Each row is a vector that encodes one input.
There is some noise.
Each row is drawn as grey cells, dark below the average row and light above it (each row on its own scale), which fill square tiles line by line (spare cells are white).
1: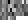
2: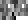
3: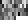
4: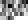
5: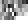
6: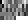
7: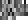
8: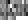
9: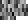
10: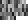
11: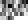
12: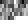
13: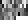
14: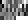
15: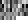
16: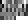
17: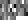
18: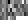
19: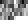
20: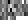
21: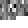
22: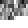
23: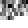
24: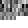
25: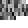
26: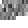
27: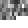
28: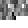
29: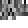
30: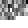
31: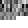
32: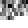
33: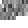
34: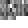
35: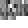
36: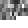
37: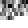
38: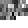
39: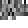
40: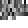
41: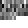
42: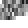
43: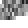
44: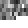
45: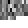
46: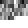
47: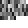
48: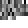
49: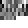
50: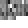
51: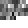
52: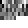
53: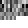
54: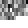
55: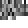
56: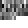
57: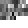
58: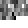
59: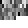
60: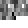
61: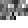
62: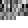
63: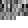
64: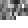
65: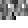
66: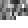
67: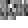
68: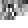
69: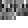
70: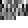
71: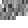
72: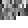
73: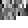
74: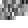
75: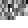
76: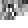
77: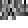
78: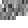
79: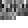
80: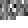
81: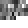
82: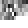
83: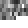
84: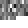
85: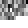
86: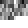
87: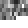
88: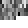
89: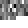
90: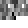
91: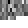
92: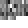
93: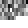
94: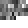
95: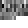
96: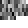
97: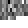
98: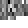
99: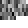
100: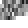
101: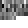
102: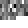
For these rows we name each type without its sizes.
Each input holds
either a label, or a node of a tree.
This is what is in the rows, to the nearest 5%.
About 25% of them hold a label. The rest hold a node of a tree.
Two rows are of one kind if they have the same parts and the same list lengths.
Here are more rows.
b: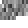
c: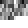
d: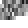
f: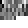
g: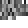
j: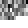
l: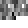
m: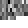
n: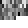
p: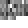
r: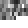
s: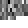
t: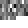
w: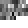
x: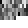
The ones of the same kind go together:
b, c, d, j
f, g, l, m, n, p, r, s, t, w, x

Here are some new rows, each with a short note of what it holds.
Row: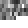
a node of a tree
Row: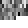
a node of a tree
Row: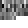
a node of a tree
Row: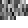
a node of a tree
